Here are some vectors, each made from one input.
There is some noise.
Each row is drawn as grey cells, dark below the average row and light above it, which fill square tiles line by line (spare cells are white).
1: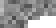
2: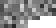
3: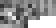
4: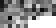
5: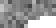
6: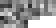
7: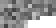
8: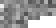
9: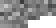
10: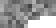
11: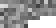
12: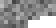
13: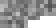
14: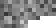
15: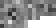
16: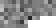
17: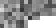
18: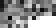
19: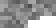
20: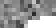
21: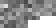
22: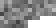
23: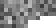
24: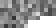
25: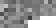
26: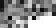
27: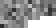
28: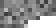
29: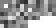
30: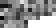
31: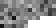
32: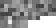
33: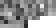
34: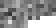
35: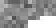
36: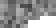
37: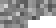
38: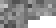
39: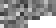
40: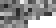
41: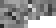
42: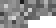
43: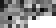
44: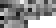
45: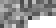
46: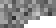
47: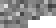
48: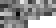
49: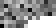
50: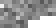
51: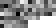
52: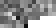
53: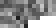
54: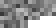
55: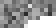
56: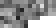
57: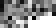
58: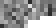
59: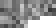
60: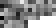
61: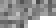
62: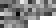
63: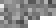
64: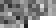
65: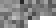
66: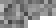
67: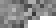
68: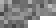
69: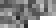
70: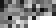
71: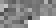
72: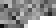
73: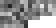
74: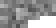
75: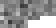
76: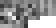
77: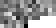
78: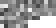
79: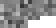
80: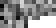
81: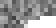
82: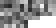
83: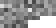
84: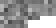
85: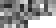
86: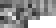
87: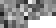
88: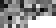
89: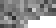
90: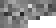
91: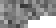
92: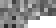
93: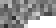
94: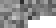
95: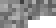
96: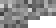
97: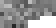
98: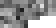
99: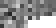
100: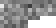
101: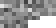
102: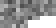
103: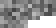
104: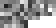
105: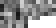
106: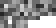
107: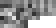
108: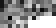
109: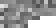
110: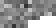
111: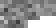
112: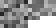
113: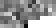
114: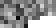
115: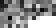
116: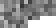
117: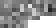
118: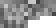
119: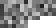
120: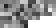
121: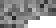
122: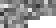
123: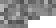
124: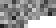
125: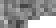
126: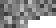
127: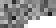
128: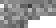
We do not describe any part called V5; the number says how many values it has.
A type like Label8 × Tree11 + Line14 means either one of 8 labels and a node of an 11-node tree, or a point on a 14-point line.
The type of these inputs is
List2(Bool × V5 + Line4).
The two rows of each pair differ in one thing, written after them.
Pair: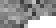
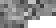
the value of V5 in item 2 of the list
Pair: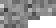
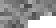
the value of V5 in item 1 of the list
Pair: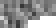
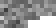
the value of V5 in item 1 of the list
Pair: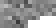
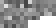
the true/false value in item 2 of the list
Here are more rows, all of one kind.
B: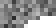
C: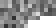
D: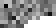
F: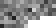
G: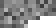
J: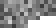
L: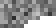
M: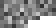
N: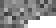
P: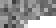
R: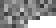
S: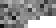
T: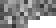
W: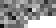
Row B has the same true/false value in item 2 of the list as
F, P, S and W.
